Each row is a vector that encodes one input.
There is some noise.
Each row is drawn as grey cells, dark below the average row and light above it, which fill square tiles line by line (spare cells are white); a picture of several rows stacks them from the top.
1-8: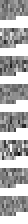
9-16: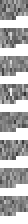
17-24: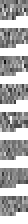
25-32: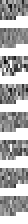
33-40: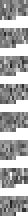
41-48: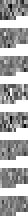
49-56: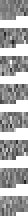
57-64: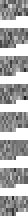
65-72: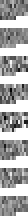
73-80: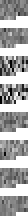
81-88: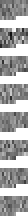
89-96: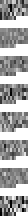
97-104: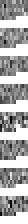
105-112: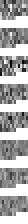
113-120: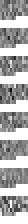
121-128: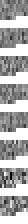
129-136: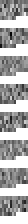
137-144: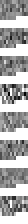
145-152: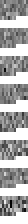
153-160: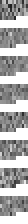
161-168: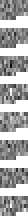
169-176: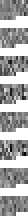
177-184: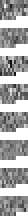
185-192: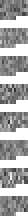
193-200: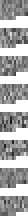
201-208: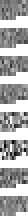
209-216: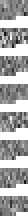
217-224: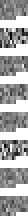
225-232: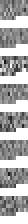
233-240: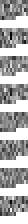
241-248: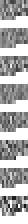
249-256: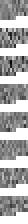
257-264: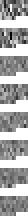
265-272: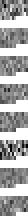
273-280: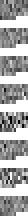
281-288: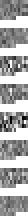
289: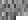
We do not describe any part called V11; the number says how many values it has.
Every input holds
either a point on a 10-point circle, or a fixed value, or a true/false value and a value of V11.
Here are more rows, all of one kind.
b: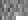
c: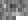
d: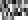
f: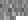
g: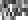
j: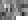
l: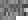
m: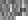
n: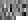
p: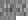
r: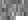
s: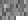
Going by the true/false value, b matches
c, f, m and r.
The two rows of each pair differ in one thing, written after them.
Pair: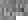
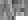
the true/false value
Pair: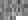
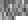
the value of V11
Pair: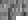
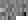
the true/false value
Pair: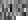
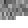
the value of V11
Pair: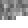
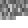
the true/false value
